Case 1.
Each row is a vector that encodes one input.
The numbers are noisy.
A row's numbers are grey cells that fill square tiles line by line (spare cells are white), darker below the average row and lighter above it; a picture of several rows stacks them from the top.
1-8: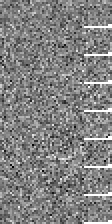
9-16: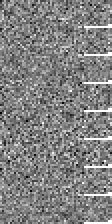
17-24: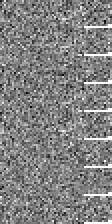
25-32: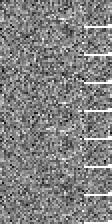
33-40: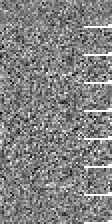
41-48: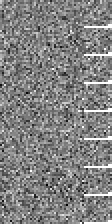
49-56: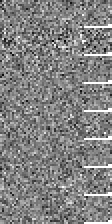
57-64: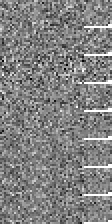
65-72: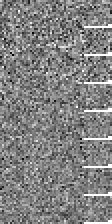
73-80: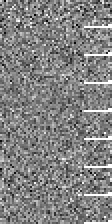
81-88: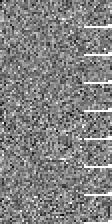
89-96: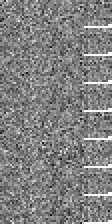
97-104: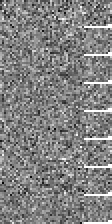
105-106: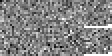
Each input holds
either a point on a 9-point line, or a point on an 11-point line.
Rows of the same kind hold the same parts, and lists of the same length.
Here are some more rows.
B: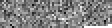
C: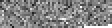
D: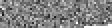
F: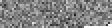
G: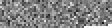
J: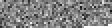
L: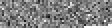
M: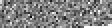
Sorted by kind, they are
B, C
D, F, G, J, L, M

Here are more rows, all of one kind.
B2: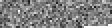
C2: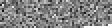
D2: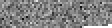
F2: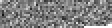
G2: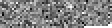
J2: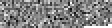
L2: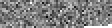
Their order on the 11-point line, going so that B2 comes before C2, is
J2, F2, G2, L2, B2, D2, C2.
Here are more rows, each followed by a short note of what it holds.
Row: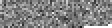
a point on an 11-point line
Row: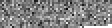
a point on a 9-point line
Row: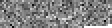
a point on a 9-point line
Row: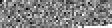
a point on a 9-point line
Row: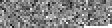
a point on a 9-point line
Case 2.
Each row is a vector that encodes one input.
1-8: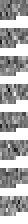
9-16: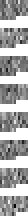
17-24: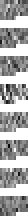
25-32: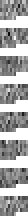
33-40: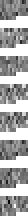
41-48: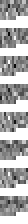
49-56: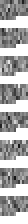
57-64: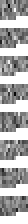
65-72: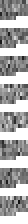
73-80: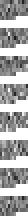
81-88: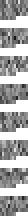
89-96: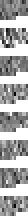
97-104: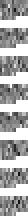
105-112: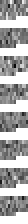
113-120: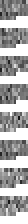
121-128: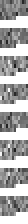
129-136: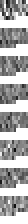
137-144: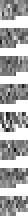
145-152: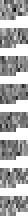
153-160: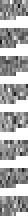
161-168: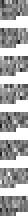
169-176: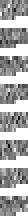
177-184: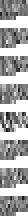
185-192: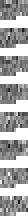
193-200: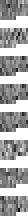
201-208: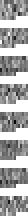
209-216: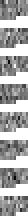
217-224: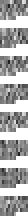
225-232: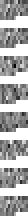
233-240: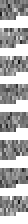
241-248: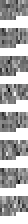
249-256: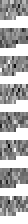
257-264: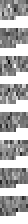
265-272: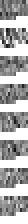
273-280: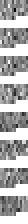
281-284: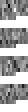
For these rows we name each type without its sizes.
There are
3 kinds of row.
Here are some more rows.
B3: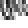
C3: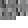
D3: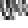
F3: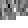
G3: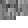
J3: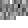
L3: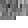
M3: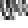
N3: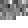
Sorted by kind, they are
B3, D3, M3
C3, G3, J3, L3, N3
F3

